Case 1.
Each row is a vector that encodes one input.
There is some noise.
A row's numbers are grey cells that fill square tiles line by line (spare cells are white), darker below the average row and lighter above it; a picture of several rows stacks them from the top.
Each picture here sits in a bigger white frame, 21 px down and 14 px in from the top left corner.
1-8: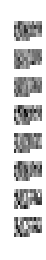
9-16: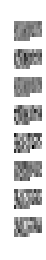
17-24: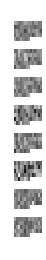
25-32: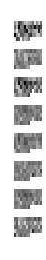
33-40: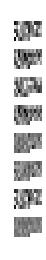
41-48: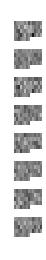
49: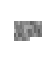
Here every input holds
a list of up to two points on a 5-point circle.
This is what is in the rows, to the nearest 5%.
All of them are lists of up to two points on a 5-point circle: about 20% are empty, 35% hold one and 45% two.
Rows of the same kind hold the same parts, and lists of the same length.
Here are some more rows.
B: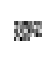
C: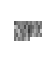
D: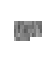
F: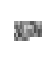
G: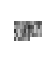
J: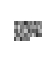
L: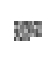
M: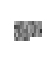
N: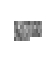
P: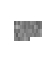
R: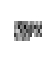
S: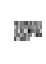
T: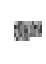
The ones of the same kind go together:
B, J, L, N, P
C, F, R, S
D, G, M, T

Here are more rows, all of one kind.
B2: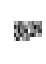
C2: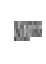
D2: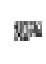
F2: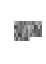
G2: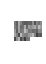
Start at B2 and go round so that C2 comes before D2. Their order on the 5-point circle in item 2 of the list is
B2, C2, G2, F2, D2.
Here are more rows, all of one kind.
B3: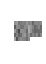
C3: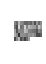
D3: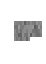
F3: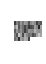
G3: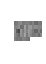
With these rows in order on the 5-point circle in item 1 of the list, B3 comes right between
D3 and G3.
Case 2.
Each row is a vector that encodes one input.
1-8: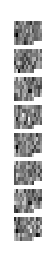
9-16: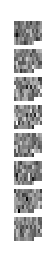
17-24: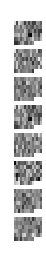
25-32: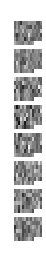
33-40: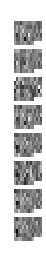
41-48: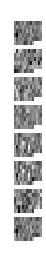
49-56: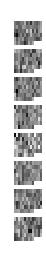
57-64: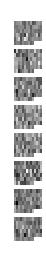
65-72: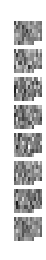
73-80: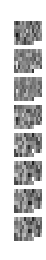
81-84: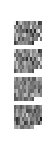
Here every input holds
either a point on a 6-point line, or a node of a 10-node tree.
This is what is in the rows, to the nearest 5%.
About 40% of them hold a point on a 6-point line. The rest hold a node of a 10-node tree.
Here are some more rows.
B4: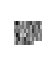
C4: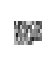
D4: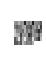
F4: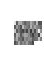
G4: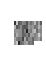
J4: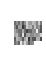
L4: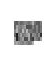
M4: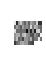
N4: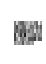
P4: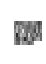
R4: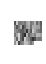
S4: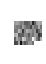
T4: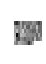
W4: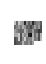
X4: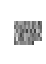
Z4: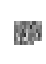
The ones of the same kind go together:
B4, C4, L4, P4, T4
D4, F4, G4, J4, M4, N4, R4, S4, W4, X4, Z4

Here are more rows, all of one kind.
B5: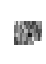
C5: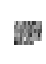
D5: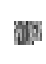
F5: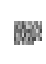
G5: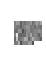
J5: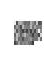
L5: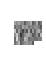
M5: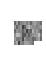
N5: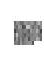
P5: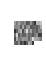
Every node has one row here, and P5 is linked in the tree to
C5 and G5.
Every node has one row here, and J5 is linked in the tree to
L5.
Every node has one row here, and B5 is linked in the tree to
C5.
